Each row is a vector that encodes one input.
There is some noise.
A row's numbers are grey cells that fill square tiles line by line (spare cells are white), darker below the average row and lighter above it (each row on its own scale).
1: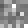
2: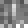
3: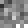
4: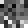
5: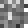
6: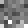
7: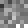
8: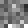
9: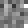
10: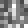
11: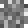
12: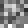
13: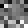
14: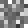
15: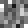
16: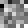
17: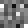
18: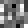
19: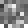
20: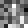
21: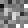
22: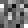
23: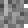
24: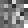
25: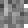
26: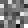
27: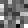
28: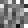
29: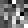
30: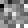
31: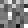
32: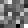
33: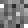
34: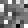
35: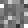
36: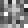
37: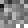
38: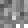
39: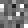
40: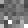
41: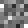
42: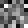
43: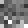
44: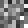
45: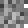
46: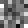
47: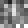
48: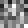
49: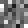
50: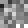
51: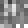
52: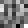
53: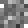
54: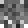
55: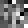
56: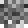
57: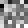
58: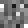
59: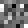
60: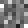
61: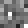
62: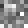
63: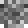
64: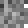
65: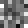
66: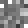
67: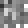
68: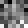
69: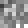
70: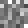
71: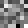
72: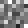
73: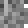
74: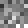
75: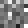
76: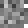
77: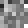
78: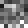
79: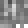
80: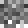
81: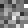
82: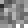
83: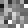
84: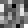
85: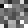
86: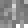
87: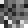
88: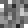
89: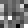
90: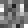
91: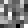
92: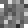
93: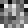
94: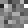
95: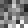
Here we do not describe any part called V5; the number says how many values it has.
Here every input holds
either a true/false value and a value of V5, or a list of up to two points on a 4-point line.
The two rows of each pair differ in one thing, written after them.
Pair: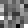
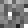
the value of V5
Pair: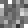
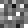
the value of V5
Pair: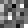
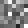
the true/false value
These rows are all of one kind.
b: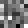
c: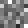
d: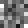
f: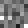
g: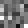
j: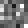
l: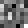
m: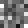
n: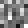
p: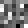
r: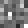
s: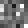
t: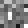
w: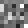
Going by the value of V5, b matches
d, f, g and m.
